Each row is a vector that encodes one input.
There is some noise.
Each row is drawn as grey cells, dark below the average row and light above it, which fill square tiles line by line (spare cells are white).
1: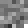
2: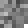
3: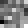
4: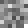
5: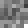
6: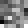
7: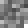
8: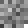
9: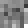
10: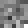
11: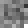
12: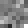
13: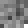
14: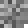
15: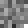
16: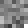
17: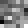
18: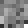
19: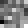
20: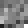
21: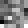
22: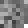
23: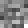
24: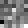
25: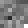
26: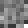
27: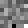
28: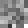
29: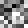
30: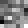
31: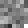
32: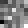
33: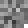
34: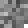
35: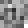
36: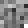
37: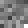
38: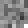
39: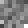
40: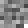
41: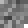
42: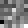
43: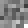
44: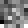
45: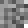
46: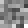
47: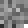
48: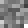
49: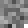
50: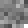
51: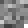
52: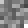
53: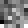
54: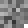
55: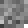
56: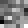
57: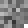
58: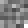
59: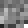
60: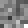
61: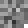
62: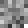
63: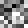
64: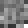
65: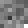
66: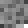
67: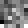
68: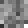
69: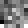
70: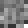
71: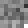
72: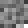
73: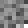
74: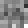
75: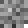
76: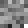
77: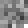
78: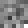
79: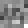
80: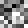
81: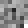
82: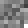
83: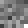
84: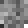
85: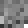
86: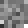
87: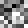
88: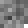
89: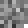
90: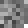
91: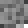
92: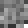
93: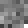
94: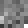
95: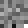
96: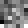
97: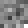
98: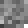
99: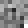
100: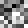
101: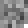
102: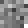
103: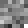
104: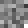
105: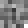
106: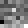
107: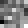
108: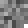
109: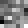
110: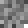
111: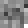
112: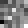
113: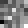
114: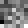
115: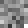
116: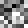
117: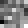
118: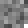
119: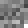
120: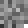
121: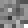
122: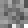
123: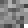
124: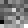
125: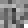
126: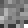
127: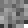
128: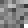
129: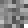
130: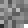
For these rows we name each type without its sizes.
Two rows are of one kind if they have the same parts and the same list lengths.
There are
4 kinds of row.
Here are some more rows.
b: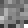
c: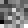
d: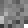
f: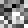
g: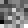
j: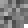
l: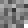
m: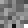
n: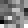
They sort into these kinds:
b, d, j, m
c, g, n
f
l

